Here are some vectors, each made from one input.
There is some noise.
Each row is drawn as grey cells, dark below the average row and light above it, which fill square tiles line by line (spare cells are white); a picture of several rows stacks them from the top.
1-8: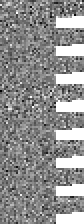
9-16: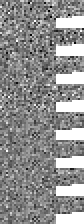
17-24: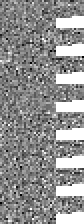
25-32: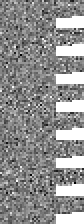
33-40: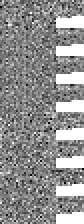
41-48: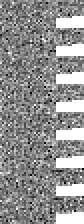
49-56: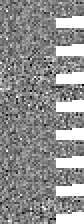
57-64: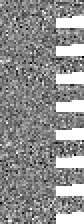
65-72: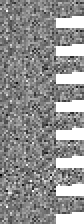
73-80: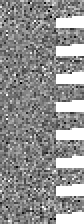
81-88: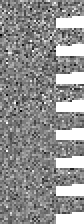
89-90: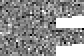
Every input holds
either a point on a 5-point line and a true/false value, or a node of an 8-node tree.
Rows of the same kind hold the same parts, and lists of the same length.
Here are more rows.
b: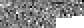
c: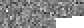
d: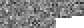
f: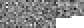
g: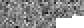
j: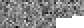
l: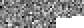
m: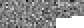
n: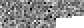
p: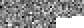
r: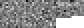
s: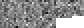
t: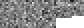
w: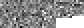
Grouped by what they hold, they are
b, l, n, p, w
c, d, f, g, j, m, r, s, t

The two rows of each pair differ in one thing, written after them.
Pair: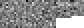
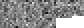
the place on the 5-point line
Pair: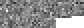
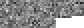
the place on the 5-point line
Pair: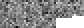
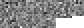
the true/false value
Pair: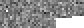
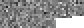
the place on the 5-point line
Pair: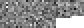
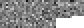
the place on the 5-point line
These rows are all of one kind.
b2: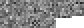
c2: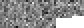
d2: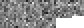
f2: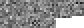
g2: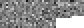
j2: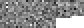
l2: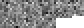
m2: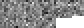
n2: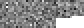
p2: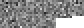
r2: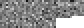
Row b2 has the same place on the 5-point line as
f2, j2 and n2.
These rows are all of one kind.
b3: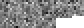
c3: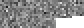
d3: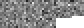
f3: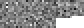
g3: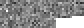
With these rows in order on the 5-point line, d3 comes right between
c3 and g3.
